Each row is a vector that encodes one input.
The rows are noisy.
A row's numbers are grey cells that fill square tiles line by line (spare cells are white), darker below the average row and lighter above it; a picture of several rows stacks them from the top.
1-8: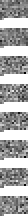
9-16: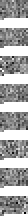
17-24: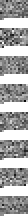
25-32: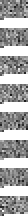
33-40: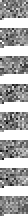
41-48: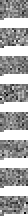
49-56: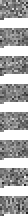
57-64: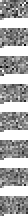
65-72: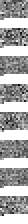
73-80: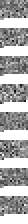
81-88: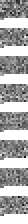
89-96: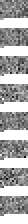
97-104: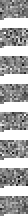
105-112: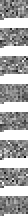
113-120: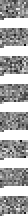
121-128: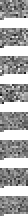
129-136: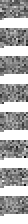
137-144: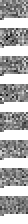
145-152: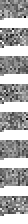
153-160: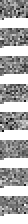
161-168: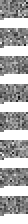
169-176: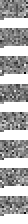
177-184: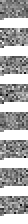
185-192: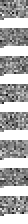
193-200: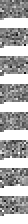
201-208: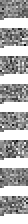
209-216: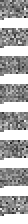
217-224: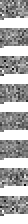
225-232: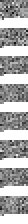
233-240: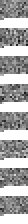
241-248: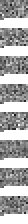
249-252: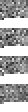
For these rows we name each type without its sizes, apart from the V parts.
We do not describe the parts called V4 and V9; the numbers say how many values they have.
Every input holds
either a label and a node of a tree, or a point on a line, or a value of V4 and a value of V9.
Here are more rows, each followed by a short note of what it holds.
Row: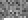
a label and a node of a tree
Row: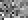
a point on a line
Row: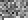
a point on a line
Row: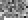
a value of V4 and a value of V9
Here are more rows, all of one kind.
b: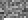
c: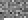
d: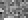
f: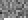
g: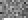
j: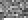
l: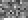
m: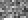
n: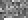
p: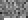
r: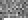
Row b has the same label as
c and j.
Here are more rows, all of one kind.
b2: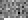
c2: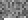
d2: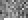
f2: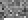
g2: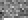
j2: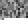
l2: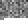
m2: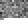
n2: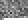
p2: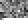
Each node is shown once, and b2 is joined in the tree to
j2, l2 and m2.
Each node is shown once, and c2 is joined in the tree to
f2 and j2.
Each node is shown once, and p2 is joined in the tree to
d2, j2 and n2.
